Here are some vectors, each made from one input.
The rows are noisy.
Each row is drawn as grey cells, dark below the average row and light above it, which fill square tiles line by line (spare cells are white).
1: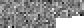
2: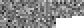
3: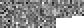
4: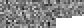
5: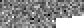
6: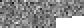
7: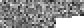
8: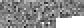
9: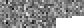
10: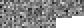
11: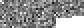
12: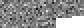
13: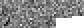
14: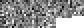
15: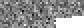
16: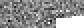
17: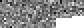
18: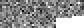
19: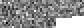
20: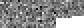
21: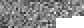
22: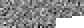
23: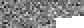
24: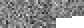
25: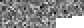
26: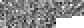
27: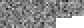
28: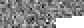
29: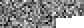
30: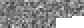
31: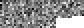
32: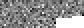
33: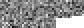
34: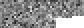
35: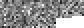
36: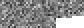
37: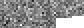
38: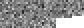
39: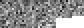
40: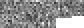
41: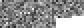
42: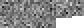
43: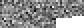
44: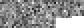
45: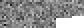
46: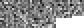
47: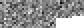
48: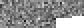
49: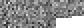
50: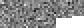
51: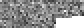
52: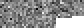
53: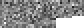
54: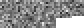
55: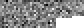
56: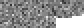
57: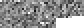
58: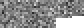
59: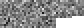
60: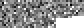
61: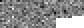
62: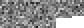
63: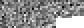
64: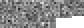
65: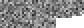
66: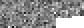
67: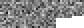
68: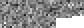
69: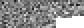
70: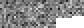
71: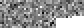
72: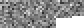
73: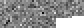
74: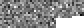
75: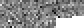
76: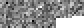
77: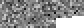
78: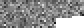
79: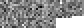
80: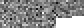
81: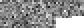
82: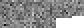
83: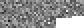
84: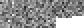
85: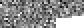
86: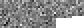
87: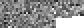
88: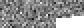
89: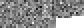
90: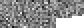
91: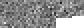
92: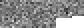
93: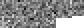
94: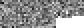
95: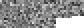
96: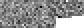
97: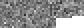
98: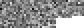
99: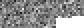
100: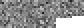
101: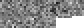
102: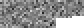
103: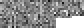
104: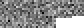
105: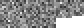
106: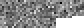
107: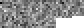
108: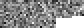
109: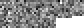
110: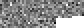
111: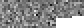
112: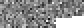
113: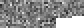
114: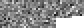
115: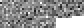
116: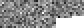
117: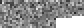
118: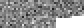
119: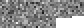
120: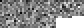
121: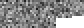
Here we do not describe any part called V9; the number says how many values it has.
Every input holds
a value of V9, together with a list of up to two items, each a point on a 3-point line and a point on a 4-point line.
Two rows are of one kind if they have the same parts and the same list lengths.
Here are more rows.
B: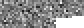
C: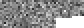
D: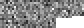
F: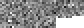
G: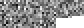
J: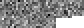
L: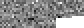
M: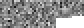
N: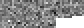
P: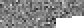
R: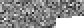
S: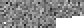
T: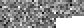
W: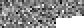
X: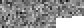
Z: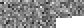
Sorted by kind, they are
B, F, J, L, N
C, D, W, X
G, M, P, R, S, T, Z

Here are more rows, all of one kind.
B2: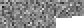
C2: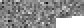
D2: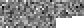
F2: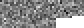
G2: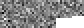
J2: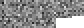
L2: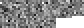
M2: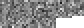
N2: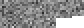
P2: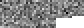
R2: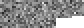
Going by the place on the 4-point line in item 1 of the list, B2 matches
C2, L2 and R2.
